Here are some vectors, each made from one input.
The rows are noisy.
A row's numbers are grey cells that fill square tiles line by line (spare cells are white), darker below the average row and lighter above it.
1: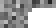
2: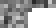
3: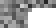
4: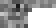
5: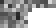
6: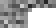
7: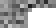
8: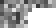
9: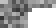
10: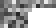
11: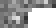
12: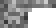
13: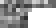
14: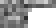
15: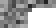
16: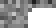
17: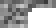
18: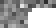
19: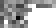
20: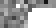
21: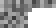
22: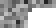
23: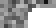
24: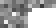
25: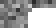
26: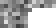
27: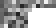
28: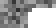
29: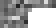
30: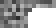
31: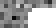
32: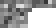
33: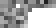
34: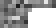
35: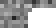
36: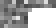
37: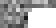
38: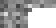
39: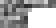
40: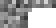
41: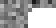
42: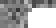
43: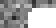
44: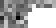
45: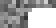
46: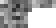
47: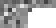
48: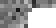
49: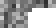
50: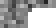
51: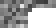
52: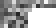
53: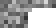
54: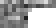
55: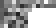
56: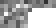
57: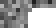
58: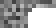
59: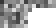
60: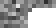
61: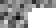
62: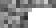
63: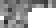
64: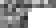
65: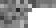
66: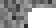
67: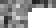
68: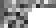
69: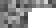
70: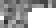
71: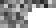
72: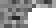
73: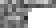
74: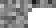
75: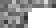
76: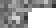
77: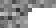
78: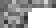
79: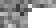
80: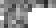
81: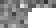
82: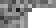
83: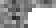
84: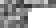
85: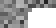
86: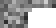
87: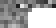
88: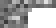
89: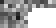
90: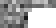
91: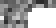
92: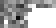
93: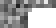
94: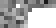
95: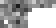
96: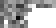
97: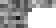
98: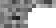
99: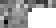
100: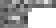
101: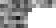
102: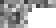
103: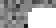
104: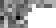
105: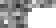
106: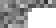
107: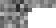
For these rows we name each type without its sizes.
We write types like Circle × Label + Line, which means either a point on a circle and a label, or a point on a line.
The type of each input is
List(Circle) × (Tree + Unit).
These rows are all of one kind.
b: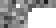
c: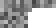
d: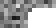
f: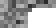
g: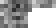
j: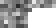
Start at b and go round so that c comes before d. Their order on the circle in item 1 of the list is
b, c, f, g, j, d.
